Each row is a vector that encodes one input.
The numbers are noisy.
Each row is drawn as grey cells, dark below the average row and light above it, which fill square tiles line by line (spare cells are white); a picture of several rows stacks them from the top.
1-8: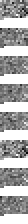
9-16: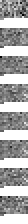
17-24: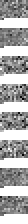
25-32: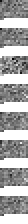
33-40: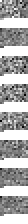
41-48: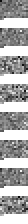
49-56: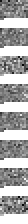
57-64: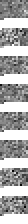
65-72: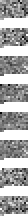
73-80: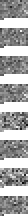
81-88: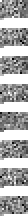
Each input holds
either a point on an 8-point line, or a point on a 9-point line.
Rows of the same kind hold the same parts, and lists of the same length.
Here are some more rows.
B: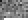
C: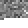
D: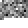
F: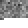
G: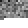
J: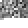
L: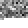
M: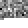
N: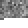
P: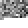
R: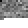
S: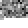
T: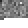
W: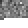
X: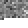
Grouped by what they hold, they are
B, C, F, G, N, R, T, W, X
D, J, L, M, P, S

